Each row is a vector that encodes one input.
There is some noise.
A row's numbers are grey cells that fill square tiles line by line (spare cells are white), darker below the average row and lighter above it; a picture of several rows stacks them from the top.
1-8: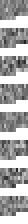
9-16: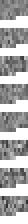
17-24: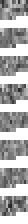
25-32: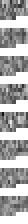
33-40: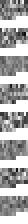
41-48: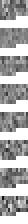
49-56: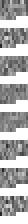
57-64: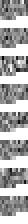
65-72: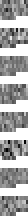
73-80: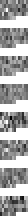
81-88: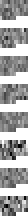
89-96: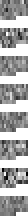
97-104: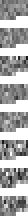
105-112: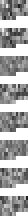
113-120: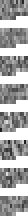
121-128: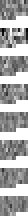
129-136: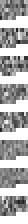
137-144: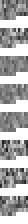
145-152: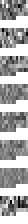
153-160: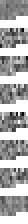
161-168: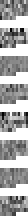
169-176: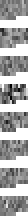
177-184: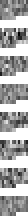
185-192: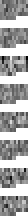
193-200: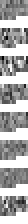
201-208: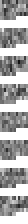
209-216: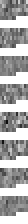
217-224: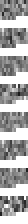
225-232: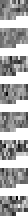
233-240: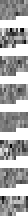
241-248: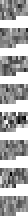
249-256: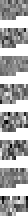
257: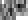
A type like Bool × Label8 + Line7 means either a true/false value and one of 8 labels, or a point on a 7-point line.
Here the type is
Bool × Circle19 + Unit.
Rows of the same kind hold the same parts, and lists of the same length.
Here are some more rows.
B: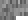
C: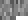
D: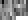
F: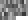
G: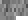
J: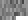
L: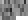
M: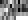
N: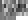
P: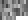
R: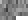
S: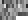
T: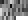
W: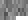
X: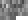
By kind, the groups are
B, C, D, F, G, J, L, N, P, R, S, W, X
M, T

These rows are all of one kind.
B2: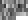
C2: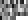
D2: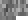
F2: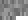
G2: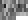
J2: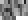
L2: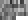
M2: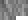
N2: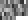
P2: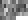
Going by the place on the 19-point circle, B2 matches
C2, G2, L2 and M2.
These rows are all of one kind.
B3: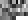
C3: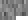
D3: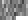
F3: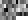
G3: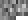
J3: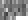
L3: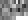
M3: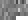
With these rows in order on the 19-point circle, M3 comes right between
F3 and L3.
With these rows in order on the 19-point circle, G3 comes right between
B3 and L3.
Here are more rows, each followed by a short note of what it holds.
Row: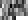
a fixed value
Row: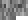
a point on a 19-point circle and a true/false value
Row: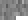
a point on a 19-point circle and a true/false value
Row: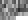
a point on a 19-point circle and a true/false value
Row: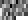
a fixed value
